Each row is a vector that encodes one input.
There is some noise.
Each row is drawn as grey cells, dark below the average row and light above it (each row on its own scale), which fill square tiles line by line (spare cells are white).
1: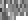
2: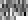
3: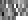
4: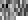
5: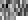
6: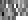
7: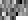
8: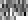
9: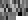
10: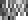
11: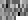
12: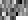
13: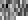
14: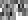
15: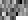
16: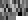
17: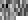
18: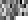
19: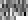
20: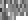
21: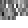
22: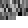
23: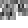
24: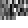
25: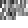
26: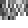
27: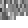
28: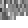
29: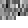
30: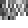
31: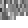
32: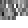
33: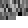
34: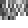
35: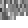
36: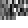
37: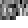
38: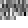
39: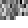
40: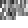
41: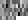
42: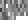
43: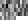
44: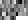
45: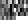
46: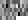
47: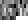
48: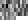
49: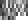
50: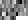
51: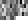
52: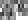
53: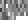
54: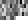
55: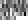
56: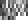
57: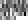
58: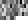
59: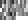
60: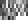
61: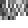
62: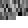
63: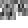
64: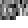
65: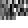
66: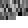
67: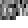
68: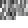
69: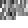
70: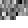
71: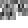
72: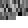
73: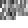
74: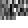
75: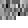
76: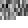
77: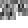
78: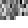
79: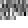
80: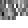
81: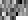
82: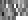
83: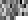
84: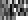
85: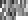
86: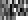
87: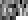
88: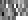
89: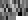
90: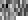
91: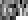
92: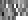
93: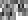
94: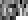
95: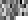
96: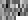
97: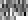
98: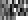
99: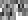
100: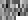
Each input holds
a node of a 13-node tree.
